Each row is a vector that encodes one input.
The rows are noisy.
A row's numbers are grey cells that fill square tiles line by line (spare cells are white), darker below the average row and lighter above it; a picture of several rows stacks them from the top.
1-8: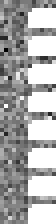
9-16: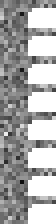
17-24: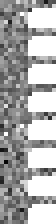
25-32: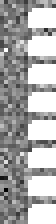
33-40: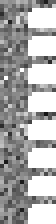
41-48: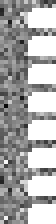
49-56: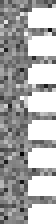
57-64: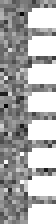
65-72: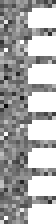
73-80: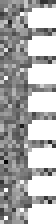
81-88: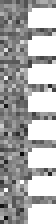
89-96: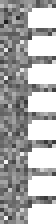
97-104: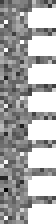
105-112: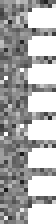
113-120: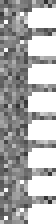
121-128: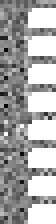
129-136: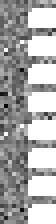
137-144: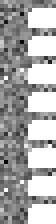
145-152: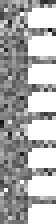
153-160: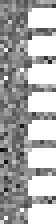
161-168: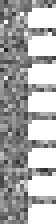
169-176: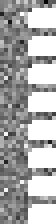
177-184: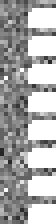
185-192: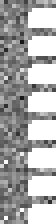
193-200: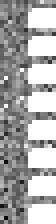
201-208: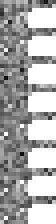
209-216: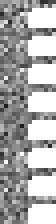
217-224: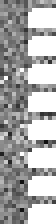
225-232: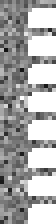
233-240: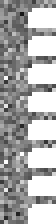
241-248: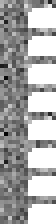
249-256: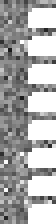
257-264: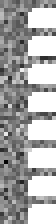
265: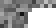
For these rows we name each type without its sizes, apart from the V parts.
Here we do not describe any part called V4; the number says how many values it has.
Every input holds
a true/false value, together with either a point on a line, or a value of V4.
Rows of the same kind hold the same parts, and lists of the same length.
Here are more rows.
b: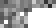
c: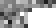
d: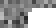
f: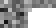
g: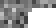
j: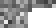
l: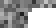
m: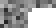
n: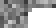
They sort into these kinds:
b, d, g, j, l, n
c, f, m

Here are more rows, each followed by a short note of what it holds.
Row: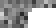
a point on a line and a true/false value
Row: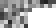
a true/false value and a value of V4
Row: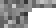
a point on a line and a true/false value
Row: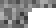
a point on a line and a true/false value
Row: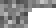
a point on a line and a true/false value
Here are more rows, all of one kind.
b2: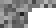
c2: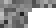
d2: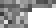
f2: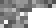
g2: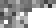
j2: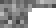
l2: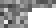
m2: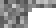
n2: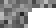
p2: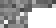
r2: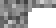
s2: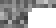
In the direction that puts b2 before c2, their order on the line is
b2, l2, d2, c2, n2, p2, f2, s2, j2, r2, g2, m2.
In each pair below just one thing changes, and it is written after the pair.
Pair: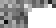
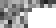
the true/false value
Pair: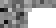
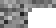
the value of V4
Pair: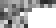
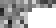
the value of V4
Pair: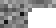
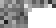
the value of V4
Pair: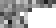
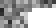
the value of V4
